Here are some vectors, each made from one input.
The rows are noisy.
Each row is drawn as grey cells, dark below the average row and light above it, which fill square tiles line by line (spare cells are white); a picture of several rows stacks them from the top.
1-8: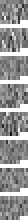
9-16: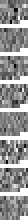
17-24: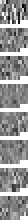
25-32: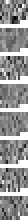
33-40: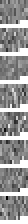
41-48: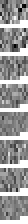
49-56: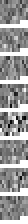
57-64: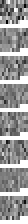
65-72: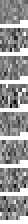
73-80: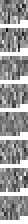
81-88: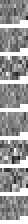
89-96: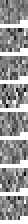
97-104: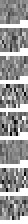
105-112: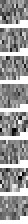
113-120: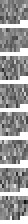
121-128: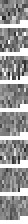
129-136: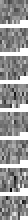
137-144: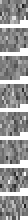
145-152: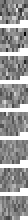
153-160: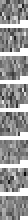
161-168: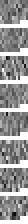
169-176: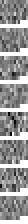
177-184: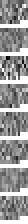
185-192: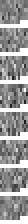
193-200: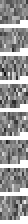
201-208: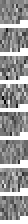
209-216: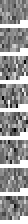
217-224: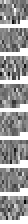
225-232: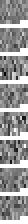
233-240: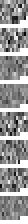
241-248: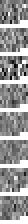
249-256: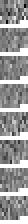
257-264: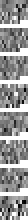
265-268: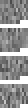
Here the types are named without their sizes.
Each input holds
a point on a circle, three labels and a point on a line.
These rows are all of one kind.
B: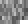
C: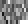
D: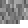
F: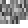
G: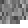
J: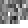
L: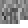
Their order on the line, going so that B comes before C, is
L, B, J, G, F, C, D.
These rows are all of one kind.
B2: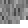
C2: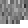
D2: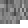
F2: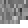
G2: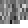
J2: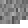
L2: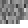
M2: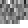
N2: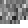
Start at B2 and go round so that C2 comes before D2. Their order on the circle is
B2, N2, F2, L2, C2, M2, D2, G2, J2.
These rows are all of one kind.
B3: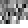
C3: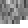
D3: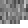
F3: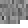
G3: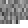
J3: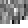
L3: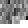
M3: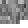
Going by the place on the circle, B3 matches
C3 and J3.
